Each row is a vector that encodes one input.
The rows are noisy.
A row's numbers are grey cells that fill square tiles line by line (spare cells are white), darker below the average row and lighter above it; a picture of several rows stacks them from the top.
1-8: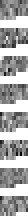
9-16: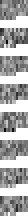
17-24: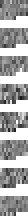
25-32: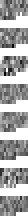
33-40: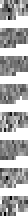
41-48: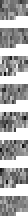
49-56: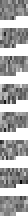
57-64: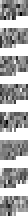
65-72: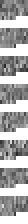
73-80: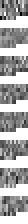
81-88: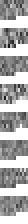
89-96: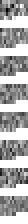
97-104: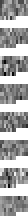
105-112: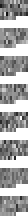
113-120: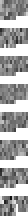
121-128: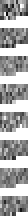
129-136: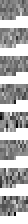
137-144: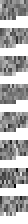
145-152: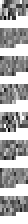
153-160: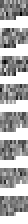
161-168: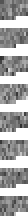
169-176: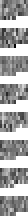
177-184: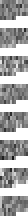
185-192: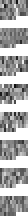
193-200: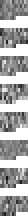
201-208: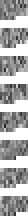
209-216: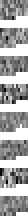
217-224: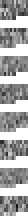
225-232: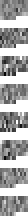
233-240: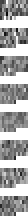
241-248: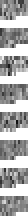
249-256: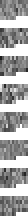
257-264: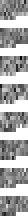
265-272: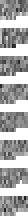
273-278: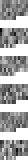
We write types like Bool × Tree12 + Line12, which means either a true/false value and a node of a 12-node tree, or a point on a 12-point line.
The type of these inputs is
Circle11 × (Label5 + Tree13) + Label7.
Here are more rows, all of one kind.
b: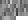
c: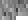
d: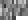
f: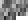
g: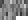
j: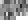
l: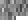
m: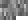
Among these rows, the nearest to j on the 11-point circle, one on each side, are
b and l.
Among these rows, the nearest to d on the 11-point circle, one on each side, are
b and c.
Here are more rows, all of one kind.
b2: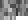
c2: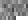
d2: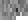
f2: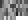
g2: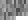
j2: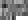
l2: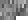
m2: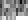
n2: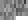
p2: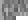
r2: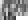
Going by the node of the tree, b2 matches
d2, p2 and r2.
